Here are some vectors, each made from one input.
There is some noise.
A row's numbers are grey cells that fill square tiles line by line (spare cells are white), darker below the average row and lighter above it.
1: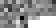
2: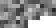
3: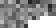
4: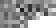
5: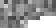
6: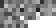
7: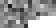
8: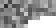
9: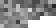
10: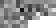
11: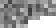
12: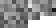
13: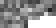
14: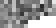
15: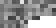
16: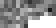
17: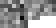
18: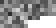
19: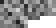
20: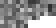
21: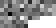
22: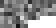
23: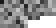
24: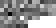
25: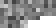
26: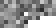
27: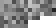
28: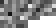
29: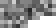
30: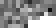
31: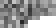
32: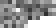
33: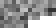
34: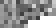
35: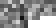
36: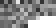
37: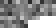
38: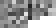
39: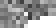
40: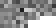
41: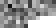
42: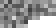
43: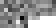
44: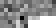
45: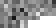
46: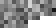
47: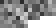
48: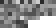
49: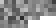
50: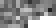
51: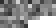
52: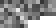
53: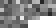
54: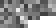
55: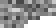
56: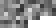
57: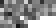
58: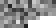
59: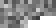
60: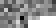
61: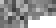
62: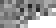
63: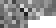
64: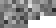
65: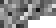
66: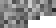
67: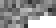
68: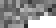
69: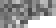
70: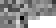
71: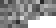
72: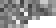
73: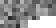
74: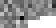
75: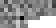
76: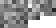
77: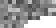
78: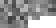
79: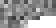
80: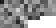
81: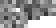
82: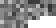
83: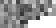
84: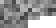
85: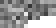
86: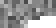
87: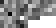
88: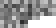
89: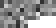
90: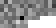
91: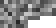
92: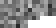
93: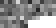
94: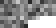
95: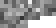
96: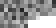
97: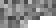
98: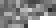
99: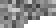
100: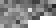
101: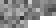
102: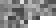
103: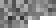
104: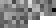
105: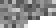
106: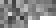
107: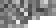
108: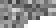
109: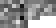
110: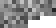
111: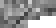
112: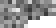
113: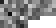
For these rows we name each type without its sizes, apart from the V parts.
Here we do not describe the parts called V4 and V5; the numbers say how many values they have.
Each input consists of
a label, together with either a true/false value and a value of V5, or a value of V4.
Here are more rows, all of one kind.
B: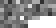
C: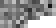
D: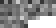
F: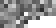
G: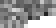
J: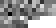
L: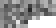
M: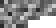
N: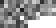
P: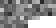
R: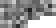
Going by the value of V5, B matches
L, P and R.
